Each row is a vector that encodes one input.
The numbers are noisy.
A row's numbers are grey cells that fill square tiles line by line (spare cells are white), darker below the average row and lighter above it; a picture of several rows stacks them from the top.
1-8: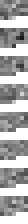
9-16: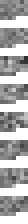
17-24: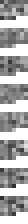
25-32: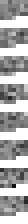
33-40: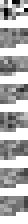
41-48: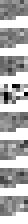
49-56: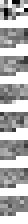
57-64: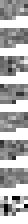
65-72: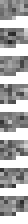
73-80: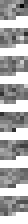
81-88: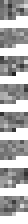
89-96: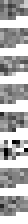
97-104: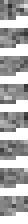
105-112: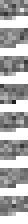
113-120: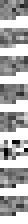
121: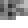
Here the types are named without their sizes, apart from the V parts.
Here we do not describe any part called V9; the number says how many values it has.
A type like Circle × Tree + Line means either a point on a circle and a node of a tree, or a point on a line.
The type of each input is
Bool × Line × Line × V9 + Unit.
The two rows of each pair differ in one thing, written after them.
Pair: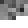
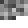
the place on one of the two lines
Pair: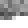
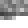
the place on one of the two lines
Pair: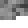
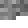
the value of V9
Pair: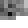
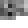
the place on one of the two lines
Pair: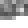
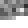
the value of V9
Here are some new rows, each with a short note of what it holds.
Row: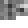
a point on each of two lines, a true/false value and a value of V9
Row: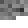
a point on each of two lines, a true/false value and a value of V9
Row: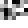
a fixed value
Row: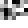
a fixed value
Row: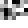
a fixed value
